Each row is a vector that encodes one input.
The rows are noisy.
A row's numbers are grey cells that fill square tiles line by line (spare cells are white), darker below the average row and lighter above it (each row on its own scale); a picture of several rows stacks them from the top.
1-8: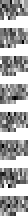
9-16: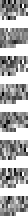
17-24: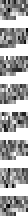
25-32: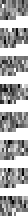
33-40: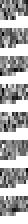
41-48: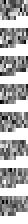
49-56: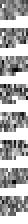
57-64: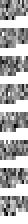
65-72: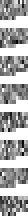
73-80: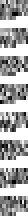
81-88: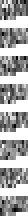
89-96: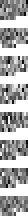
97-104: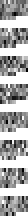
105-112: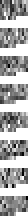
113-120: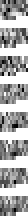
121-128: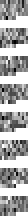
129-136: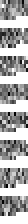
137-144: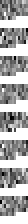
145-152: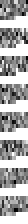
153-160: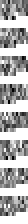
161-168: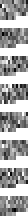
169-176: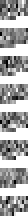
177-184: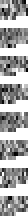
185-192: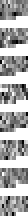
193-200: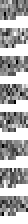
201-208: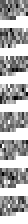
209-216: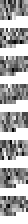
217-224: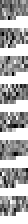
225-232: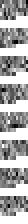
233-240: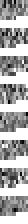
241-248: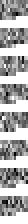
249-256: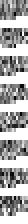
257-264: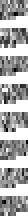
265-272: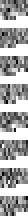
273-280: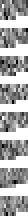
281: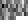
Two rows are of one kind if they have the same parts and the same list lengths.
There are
2 kinds of row.
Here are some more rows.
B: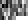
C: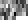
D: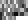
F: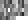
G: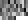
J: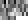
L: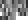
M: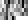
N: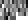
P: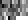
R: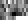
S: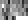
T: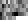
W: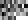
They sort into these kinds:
B, G, J, P, W
C, D, F, L, M, N, R, S, T

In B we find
two labels (each one of 8).
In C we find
three true/false values.
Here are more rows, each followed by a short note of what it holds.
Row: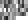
three true/false values
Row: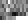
three true/false values
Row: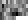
three true/false values
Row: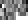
three true/false values
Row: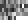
two labels (each one of 8)
